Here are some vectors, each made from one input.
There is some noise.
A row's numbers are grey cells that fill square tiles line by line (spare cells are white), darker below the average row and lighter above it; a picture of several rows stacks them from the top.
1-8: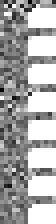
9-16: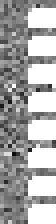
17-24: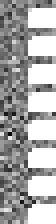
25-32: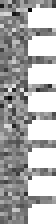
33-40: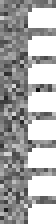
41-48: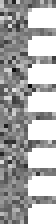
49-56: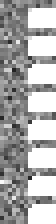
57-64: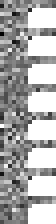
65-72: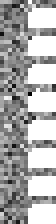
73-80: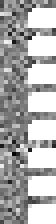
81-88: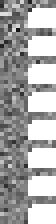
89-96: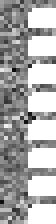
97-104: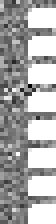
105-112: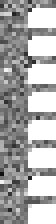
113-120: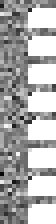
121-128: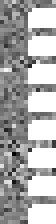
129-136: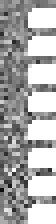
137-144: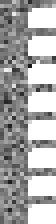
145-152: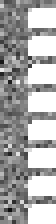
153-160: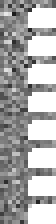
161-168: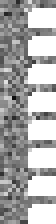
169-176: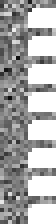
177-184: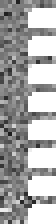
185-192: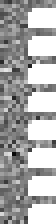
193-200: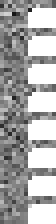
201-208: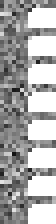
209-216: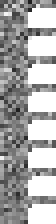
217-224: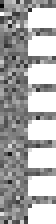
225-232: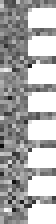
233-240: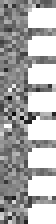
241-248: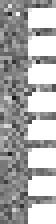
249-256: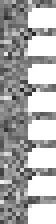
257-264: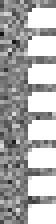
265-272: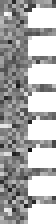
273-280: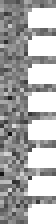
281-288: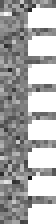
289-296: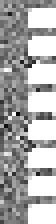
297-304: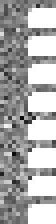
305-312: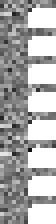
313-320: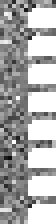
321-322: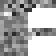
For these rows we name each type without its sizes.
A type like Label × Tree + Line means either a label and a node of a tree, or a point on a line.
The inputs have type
Bool × Bool × Bool + Line.
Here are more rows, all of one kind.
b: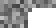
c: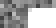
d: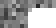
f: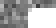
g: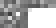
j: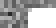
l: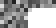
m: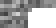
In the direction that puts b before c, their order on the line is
m, b, d, l, f, c, j, g.
